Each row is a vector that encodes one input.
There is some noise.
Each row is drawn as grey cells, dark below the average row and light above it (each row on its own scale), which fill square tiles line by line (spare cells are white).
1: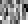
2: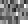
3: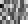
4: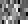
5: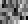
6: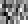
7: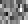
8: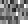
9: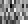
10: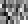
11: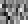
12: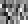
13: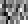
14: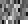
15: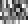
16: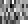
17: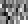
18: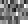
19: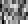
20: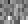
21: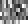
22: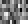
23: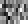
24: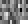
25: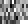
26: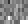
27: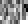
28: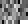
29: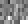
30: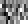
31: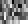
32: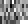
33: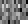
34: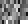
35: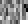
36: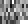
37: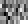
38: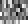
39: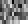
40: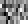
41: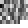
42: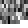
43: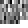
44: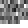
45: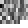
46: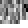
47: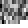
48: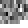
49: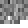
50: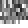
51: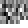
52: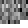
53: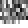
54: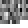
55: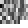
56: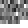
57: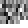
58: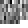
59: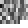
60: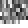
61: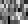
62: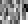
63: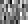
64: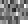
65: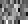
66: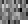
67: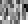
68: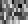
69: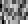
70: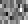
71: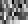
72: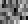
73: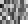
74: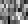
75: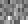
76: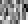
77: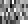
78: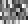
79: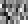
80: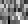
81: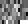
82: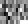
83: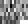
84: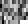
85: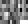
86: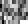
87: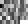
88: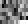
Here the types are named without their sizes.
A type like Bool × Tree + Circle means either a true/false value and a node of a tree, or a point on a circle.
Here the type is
Tree.
